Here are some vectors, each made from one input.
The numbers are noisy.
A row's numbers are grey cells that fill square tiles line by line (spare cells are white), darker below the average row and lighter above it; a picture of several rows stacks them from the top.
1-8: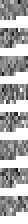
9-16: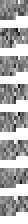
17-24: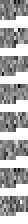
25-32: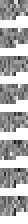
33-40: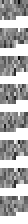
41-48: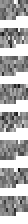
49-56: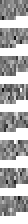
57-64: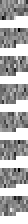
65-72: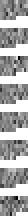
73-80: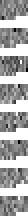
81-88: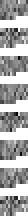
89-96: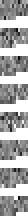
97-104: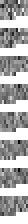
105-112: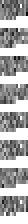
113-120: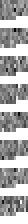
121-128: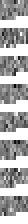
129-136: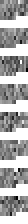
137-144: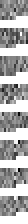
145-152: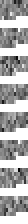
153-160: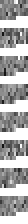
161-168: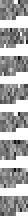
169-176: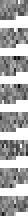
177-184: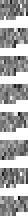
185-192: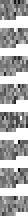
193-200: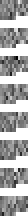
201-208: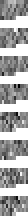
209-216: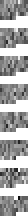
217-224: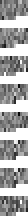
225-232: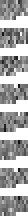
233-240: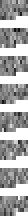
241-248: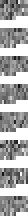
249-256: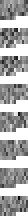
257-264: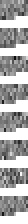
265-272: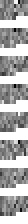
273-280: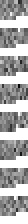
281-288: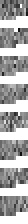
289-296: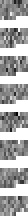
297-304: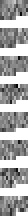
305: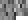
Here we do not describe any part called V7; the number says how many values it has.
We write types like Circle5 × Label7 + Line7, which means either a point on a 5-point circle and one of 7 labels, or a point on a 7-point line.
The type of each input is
Bool × V7 + Circle10 × (Circle10 + Line6).
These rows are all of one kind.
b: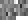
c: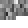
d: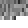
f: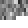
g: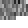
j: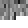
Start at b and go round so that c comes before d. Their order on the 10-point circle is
b, c, f, d, j, g.
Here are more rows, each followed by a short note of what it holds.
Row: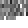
a true/false value and a value of V7
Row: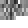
a true/false value and a value of V7
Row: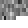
a point on a 10-point circle and a point on a 6-point line
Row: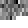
a true/false value and a value of V7
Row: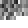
a true/false value and a value of V7
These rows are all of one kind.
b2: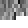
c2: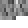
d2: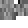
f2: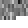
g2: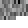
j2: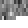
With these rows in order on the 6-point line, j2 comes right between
f2 and g2.
